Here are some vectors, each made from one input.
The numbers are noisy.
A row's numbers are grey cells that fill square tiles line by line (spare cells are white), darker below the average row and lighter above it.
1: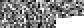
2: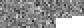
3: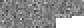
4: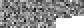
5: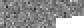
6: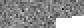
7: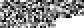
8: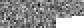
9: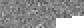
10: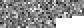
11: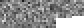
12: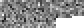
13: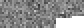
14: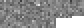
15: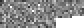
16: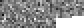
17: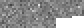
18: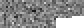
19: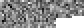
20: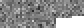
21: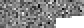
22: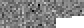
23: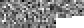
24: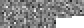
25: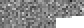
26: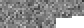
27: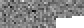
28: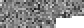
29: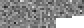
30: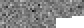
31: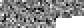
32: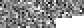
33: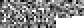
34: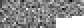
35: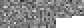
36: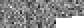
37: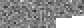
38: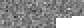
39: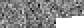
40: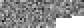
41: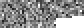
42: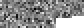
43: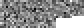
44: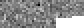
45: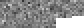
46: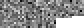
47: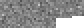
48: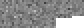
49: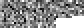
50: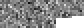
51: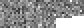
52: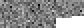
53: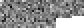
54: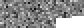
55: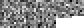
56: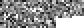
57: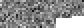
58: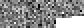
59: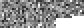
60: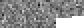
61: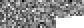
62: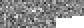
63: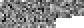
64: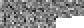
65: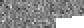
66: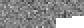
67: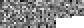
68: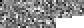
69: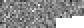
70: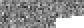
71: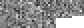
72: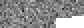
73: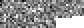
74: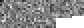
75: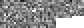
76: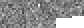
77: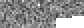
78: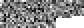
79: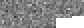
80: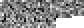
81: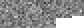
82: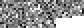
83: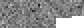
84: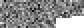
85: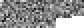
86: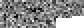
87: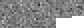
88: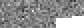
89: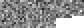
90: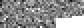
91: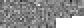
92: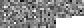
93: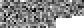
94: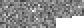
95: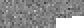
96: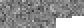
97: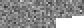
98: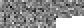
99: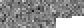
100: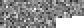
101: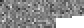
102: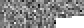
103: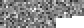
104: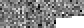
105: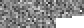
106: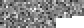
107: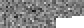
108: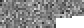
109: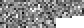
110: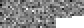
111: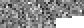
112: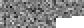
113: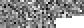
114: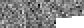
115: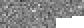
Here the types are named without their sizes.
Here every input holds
either a point on a line, or four true/false values.
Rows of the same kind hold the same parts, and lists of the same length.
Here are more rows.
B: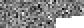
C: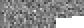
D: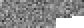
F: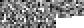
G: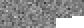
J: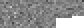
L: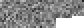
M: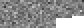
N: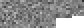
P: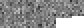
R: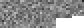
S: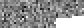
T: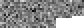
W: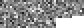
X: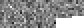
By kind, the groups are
B, S
C, D, F, G, J, L, M, N, P, R, T, W, X

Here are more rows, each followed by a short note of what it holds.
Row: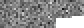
a point on a line
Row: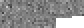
four true/false values
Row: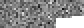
a point on a line
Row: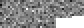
a point on a line
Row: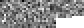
four true/false values
